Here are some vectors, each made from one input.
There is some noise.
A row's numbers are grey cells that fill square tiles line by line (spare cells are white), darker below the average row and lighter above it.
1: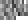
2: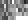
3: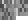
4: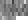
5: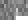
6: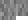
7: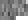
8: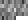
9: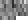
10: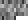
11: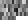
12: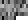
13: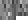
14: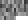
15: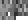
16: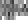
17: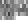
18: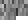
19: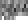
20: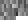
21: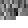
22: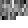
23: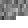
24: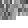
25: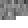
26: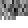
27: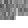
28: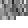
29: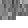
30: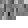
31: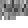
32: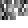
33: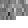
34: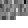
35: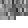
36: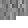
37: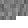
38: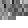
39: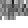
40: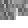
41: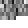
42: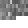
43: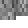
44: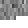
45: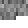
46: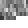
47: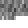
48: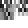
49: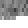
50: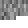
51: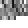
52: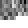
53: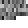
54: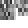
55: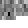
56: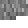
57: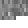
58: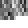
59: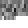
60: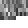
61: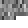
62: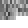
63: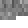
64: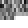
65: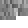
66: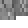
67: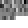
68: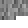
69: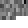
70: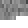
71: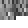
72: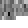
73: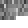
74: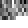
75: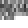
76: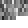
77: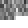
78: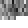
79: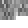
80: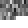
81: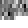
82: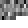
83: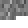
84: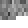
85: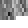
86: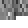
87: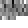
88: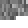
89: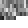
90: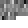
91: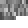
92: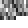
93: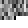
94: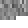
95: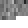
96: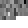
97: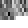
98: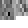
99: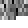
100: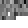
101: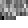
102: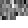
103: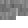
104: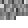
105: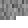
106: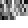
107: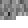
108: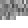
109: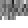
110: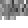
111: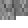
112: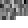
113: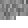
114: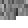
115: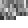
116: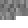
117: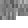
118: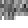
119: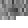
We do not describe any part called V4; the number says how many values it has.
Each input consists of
a list of up to two items, each a true/false value and a value of V4.
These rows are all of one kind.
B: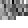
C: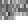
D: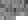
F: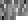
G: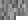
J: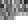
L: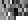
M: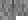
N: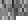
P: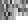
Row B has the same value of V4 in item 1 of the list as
C and L.
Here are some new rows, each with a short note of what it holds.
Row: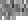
a list of two items
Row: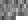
a list of two items
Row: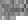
a list of two items
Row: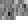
a list of one item
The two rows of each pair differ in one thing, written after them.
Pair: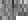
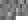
the value of V4 in item 1 of the list
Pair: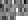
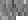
the true/false value in item 2 of the list
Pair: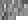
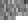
the true/false value in item 2 of the list
